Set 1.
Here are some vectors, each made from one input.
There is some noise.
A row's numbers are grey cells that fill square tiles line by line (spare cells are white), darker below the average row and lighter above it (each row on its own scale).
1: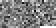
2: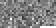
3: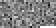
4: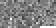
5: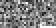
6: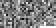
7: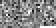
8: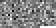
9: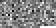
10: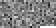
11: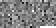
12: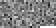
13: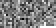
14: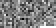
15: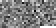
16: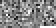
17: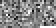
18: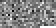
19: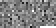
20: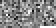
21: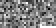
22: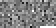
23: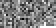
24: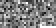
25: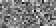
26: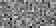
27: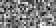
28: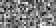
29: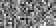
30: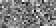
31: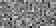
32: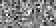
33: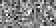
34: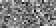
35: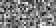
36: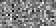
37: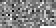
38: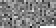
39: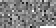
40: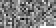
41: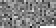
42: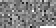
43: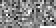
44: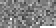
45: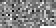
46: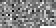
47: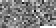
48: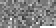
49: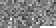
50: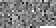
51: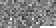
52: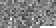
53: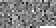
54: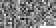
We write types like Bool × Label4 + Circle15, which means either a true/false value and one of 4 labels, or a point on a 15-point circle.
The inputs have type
Tree8.
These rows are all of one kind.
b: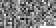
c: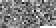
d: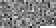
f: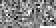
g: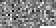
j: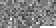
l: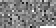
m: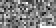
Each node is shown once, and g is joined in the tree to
f and j.
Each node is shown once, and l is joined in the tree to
c and d.
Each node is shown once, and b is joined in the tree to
j and m.
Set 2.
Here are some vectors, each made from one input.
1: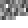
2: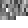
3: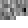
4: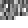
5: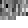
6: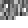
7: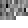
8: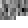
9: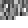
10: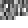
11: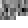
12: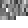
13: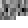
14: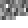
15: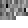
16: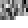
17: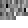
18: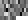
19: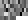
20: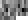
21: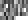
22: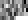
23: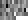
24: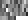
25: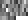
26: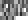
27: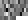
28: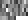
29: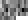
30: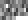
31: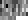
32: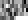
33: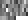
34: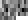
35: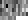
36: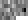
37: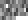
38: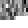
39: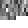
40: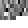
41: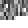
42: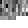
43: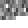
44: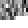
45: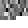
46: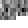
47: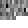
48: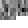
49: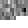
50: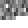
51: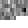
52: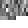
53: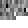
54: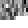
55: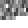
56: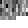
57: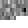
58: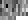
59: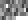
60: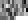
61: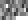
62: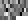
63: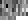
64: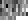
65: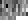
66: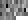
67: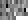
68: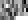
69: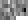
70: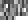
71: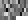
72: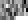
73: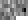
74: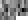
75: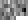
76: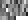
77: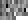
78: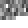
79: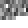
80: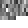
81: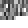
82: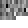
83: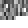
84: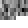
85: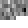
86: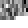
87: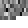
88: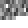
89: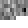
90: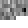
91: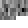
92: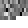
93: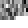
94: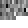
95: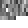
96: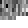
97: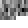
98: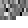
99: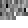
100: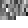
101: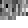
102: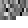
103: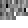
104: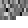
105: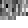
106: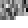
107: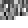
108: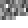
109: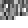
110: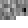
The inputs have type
Line9.
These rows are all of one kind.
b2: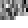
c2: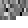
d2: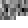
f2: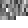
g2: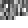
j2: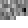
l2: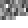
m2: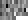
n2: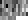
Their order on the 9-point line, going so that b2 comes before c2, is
g2, l2, b2, c2, d2, j2, m2, f2, n2.
